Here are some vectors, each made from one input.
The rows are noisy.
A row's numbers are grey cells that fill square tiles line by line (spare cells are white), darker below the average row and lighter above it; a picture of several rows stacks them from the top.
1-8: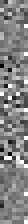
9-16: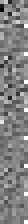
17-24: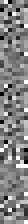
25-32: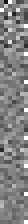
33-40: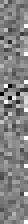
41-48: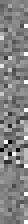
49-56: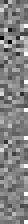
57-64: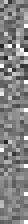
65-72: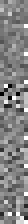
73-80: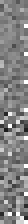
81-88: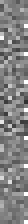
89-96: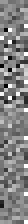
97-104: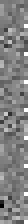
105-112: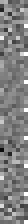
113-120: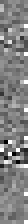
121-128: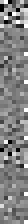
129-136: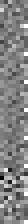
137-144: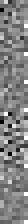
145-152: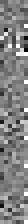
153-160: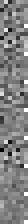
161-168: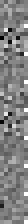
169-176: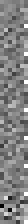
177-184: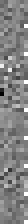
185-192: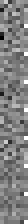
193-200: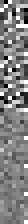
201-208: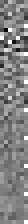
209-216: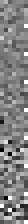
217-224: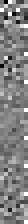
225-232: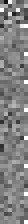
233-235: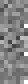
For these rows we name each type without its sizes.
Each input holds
either a fixed value, or four true/false values.
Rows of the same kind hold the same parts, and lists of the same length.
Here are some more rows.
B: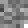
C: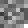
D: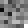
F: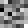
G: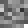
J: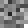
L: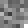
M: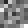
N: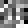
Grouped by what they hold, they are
B, C, D, F, G, J, L, M
N

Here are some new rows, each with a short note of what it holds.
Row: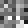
a fixed value
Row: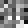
a fixed value
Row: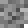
four true/false values
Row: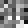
a fixed value
